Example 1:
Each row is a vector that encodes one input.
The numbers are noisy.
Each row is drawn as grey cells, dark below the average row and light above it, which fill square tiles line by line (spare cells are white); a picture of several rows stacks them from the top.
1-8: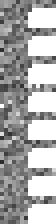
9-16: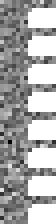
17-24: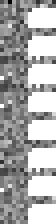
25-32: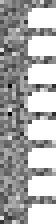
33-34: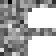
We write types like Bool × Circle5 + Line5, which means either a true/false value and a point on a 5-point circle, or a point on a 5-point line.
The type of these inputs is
Line7.
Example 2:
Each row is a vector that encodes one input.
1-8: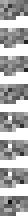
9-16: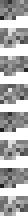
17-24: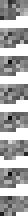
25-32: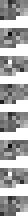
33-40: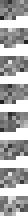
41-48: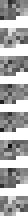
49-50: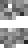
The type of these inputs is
Circle8.
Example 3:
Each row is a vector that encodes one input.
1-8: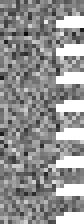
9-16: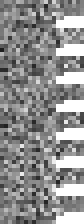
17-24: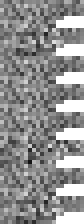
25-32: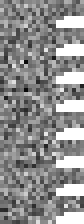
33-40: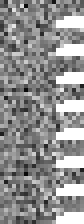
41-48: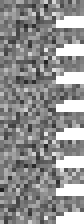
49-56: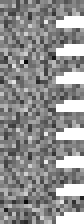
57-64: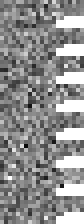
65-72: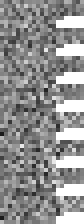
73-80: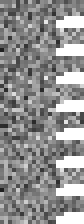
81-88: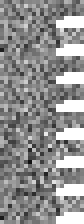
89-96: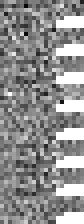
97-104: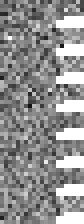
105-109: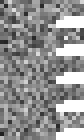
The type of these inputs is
Label11.
